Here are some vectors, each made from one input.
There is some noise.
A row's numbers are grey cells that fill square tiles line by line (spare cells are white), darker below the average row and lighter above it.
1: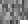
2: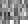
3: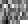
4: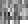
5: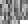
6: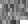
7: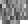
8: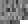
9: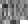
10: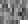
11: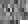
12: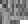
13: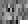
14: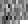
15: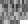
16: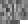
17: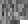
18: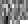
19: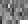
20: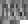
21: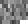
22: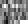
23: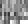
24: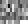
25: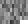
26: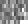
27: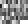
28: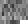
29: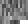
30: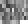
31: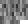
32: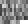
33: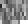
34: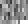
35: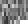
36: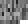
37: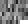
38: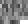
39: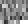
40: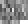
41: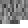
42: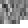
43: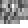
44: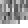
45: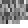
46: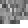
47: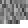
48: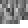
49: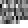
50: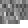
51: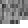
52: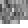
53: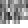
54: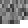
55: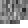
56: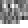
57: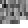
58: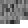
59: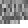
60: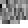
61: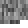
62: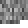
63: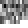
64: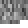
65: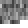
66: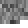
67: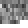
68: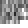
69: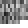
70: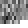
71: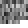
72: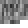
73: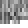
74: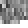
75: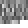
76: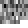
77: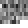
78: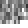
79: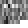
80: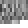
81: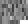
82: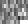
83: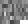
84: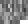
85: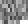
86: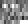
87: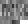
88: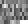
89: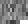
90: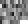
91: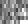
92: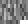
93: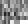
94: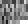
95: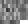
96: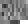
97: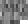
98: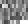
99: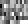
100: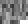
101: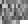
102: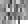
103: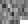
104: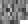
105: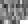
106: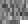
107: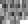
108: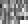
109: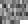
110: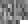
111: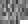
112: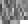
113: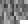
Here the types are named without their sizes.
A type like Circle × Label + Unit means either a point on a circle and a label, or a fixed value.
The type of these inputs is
Circle × Circle + Line.
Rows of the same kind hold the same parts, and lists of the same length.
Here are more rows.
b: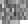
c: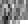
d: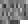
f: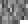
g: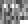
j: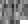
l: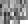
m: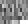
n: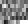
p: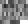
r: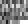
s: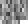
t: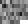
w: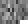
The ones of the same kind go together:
b, c, g, l, m, n, r, s
d, f, j, p, t, w

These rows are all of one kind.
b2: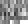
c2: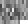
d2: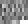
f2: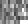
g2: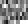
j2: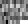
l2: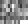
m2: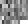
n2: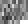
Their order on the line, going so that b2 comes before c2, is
l2, f2, b2, m2, c2, d2, g2, n2, j2.
